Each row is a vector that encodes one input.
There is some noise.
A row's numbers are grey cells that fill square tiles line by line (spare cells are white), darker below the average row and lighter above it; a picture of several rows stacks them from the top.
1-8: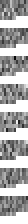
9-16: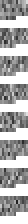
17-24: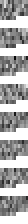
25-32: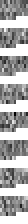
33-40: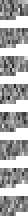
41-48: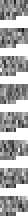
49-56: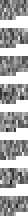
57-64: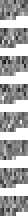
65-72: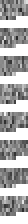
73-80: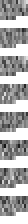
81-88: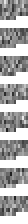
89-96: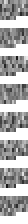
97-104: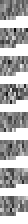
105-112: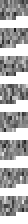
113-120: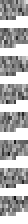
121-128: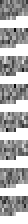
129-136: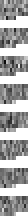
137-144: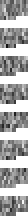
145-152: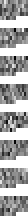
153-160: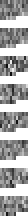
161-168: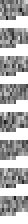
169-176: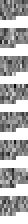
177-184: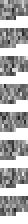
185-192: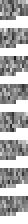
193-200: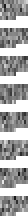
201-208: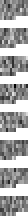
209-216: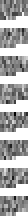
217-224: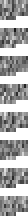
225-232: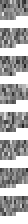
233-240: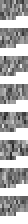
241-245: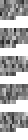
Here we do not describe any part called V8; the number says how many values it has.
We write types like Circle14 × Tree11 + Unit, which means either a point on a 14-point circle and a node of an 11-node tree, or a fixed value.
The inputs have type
Bool × (Line6 + V8) + List3(Line9).
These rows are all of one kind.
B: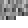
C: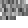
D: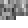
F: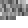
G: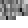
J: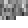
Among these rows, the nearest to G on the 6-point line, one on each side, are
B and C.
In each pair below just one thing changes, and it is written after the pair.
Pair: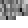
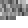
the place on the 6-point line
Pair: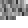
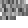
the place on the 6-point line
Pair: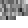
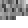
the place on the 6-point line
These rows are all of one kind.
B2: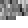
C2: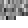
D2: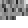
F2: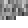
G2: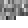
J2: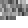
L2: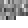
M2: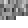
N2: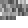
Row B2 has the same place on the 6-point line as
F2, J2 and N2.
